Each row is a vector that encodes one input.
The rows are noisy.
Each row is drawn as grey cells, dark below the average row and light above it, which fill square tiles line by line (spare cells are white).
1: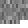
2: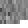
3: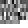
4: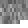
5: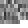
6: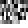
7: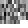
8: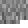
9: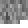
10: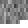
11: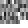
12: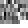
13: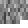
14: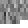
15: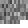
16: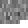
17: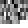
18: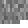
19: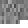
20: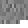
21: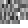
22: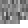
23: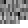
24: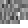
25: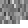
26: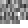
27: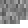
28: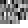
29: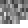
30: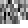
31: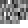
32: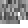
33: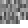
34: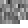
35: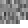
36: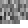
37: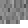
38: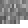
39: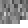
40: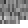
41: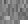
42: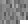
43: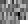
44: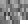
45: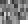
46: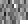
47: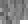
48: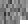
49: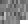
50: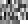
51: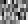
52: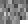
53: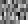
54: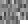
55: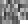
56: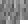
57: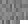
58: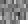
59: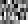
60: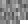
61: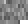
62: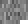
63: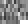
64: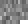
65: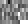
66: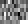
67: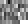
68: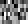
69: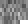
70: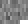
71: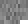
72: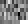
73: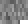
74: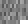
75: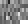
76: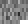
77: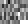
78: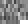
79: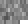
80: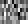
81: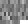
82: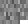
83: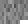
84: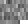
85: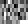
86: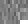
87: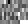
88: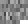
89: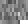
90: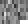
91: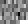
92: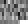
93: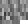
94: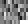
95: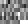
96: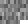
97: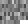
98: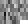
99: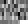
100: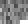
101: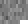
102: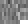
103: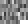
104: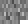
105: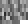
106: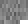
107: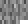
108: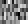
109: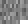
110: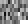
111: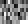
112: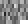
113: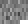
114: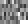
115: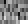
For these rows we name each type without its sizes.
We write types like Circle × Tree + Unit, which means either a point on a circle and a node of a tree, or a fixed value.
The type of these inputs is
(Label + Line) × Line.
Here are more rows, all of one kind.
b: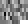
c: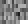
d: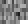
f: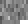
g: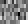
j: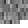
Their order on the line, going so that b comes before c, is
b, f, g, d, c, j.
